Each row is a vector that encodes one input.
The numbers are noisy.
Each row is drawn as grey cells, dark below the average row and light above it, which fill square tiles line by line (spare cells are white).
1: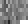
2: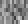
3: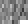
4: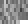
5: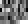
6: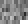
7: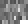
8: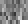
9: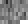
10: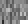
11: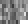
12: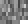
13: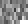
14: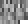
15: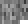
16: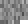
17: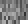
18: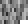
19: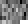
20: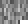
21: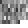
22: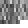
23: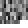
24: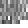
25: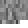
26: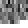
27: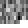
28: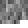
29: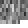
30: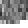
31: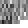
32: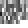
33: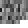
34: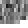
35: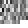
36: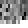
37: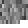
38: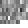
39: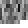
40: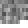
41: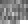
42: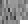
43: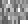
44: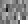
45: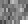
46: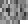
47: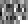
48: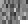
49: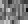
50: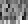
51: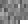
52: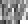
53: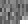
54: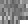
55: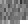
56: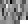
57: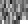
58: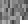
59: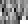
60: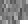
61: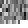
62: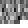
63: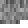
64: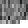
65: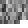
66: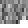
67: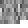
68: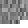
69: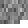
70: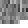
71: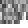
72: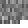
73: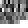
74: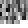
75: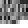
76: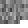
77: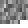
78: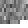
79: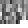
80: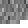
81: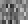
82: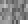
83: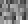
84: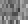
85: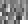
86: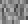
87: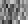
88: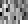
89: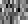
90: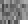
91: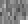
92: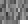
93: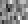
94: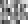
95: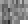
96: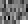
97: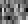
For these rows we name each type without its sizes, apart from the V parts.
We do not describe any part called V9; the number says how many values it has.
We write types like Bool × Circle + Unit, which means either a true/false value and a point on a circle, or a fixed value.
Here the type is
(Bool × Bool × Bool + V9) × Tree.
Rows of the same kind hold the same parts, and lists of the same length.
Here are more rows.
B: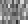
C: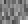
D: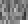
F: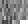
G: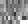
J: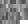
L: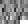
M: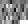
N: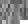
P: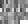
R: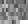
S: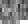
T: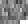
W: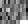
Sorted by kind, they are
B, C, G, J, M, N, R, S, W
D, F, L, P, T

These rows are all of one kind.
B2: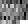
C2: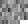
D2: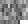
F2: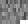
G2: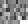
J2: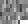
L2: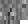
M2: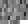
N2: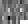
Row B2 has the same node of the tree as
G2 and N2.
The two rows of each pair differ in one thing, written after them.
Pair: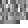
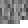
one of the three true/false values
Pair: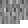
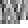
the node of the tree
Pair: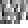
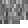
one of the three true/false values
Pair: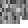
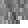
one of the three true/false values
